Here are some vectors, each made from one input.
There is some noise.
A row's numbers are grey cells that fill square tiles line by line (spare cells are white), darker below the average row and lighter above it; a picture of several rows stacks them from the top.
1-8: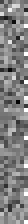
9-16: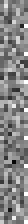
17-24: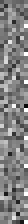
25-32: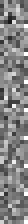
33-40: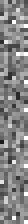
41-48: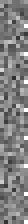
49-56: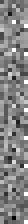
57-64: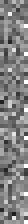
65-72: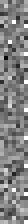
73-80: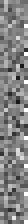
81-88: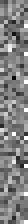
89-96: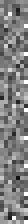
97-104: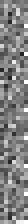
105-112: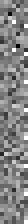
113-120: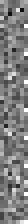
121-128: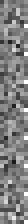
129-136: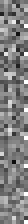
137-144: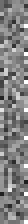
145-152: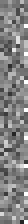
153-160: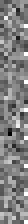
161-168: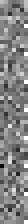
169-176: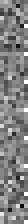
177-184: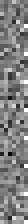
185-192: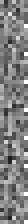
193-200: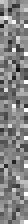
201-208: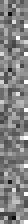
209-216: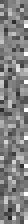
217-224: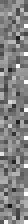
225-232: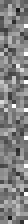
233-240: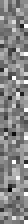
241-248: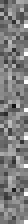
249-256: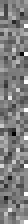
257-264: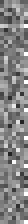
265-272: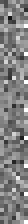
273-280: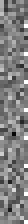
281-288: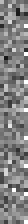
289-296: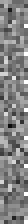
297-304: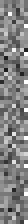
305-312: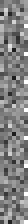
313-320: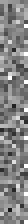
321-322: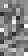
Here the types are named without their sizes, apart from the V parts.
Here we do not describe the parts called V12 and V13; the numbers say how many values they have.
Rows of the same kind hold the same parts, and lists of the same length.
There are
2 kinds of row.
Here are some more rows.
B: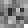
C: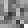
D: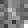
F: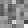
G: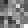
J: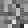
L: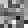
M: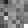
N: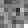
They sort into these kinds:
B, C, F, J, L
D, G, M, N

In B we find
a point on a line, a true/false value and a value of V12.
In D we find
a point on a line and a value of V13.
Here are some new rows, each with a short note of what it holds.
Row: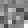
a point on a line and a value of V13
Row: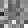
a point on a line, a true/false value and a value of V12
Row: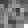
a point on a line and a value of V13
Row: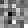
a point on a line, a true/false value and a value of V12
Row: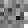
a point on a line, a true/false value and a value of V12
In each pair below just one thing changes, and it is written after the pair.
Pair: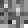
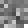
the place on the line
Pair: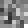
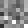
the place on the line
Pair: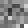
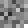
the place on the line
